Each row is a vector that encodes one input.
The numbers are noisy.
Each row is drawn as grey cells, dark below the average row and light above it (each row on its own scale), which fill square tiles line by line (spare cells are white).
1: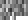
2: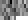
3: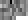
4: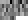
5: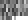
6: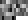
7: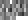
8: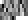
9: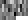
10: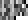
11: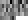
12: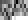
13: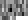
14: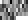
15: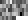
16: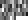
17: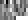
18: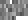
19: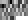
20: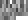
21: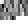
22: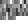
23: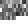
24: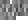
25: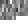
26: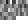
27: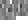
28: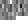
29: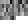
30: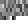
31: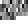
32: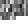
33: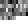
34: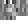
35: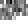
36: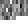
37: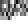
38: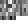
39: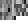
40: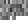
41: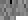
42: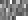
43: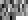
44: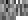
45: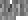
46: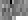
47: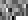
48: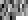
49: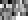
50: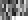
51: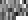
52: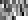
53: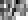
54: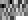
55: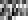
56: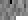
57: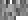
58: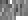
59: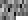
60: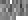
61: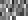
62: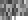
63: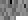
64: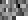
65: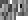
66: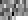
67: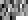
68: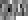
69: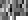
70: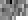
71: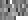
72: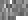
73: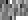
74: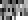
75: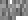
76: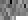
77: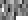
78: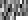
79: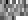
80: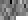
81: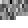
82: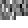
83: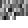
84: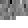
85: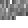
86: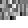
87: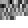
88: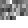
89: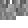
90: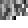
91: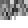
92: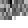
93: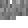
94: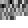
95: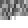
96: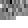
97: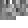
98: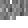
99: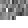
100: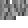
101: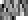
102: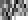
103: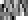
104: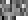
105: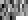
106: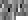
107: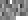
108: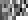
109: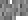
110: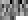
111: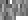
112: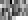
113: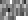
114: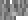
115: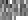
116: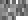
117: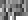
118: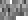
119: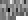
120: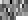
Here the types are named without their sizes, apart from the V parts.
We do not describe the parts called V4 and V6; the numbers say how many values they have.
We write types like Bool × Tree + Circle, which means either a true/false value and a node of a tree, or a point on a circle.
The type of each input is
Label + (Line × Line + V4) × V6.
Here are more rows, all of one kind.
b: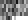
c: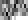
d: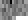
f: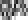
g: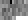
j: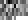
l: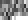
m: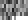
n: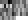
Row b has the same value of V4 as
j, m and n.
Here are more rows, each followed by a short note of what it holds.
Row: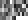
a point on each of two lines and a value of V6
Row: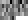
a label
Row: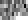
a value of V4 and a value of V6
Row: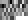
a label
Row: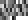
a point on each of two lines and a value of V6
